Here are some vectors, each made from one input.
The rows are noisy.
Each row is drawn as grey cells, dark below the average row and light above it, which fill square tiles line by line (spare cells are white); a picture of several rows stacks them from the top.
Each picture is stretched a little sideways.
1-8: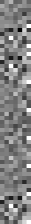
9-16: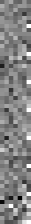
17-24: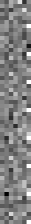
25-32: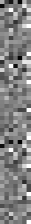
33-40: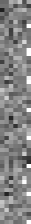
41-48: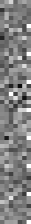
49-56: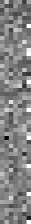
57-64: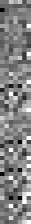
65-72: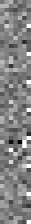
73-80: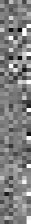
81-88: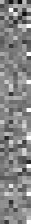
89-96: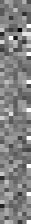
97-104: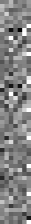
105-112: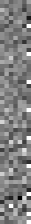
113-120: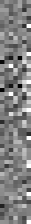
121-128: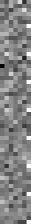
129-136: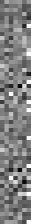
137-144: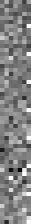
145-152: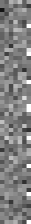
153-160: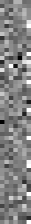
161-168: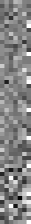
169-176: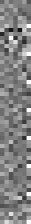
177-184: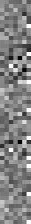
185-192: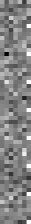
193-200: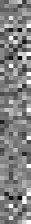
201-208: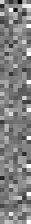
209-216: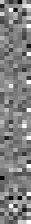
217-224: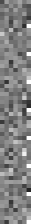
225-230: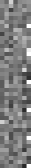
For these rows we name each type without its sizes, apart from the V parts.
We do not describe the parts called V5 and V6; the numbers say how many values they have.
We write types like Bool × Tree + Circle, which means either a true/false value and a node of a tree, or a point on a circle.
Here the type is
(Circle + Line) × V5 + V6.
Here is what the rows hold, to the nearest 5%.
About 85% of them hold a value of V5, together with either a point on a circle, or a point on a line. The rest hold a value of V6.
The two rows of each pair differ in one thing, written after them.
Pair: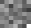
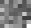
the place on the circle
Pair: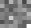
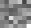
the place on the circle
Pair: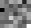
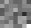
the value of V5
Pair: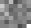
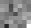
the value of V5
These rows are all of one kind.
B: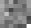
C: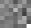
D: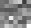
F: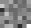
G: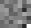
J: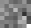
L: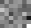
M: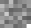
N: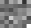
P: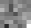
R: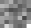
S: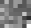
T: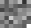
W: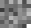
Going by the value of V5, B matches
F, M and R.
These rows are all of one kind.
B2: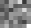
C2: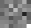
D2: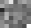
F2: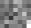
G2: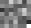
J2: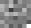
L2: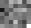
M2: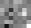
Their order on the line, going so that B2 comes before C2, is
G2, M2, J2, B2, C2, L2, F2, D2.
